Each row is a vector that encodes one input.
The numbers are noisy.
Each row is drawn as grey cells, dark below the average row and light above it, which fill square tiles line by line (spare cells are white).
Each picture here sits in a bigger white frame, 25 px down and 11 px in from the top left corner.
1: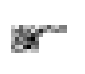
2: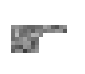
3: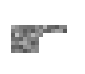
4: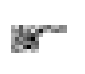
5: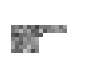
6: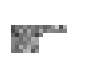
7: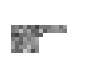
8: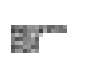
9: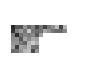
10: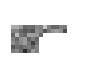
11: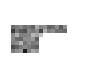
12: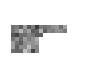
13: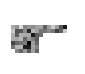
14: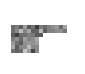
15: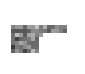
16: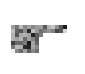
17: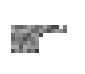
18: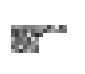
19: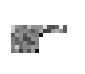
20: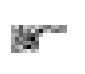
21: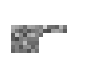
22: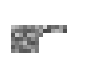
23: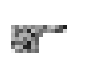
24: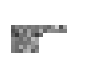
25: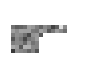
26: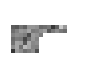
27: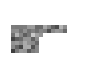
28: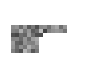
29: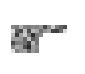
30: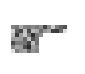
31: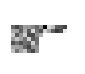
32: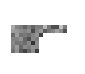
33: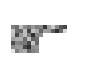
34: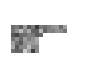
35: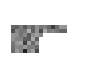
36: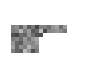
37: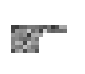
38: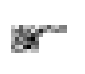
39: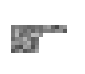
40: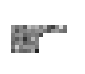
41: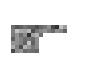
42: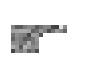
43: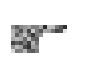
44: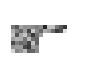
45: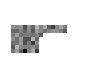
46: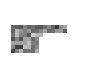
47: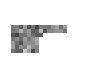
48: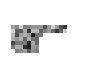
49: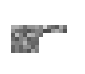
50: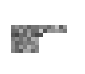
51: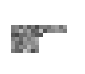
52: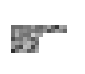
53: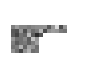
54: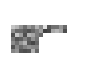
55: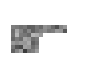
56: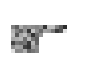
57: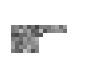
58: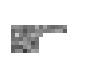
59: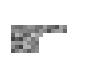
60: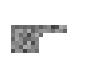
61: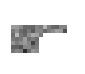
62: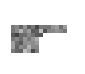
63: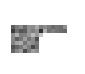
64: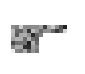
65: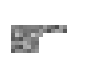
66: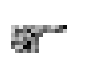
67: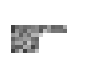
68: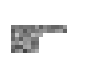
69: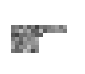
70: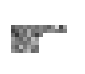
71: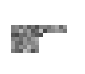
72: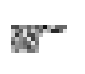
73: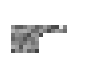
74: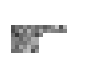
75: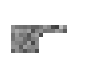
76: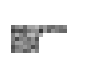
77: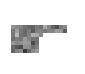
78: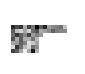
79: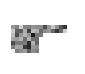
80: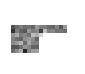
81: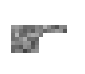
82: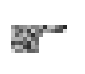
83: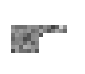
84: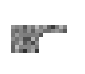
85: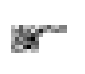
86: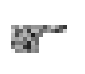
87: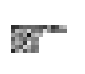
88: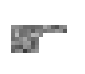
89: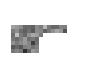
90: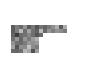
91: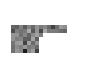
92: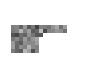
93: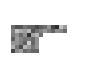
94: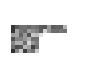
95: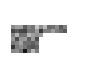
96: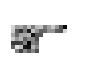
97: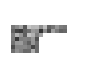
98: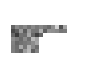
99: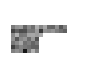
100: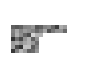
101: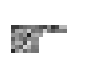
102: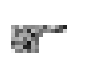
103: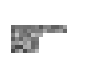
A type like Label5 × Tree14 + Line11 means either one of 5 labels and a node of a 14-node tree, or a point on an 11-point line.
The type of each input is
Line5 + List3(Line4).
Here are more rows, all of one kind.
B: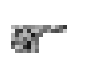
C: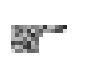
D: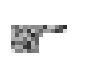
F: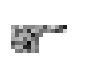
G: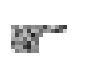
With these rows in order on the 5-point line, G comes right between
B and F.
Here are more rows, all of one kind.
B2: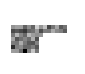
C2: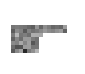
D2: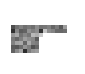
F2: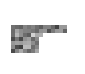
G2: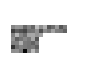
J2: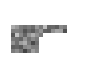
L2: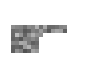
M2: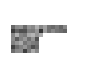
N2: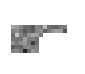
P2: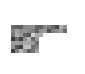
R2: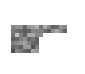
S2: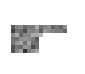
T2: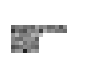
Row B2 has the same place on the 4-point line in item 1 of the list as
D2, G2, M2 and T2.
